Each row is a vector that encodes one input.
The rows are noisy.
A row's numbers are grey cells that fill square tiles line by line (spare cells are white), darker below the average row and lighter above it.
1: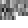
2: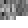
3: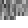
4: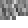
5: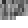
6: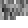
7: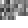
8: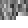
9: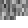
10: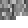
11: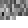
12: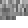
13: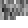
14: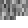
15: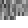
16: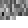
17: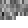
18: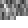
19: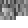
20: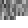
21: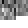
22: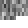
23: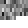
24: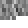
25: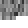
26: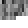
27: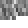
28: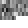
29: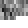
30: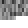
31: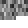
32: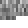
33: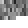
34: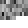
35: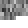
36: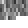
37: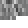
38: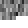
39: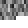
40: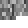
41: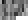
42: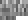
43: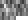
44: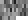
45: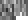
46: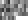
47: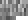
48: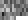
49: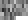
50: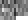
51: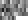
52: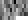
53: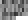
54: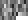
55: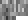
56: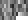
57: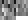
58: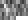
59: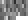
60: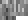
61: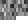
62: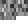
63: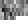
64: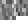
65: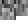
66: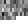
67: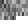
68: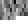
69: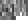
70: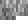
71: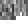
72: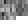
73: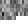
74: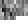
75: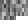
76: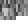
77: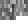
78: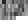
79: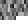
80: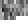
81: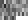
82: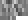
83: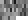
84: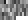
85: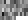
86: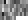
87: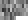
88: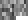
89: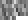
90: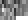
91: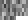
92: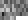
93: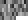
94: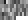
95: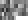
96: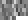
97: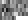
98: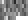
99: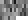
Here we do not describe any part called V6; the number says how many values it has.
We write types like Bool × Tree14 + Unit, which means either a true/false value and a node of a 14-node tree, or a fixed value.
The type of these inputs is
(Line7 + Tree7) × V6.
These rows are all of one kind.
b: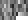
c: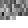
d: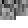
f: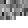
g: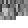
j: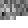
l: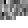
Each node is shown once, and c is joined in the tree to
f.
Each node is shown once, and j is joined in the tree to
b, f and l.
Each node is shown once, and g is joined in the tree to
b.
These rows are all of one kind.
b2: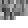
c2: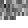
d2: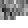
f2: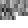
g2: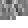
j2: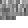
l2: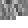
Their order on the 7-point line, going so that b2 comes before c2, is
b2, l2, g2, j2, f2, d2, c2.
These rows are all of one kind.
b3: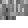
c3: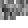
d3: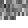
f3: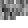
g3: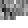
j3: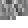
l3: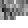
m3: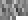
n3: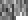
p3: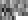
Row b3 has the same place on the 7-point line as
c3, d3, f3 and n3.
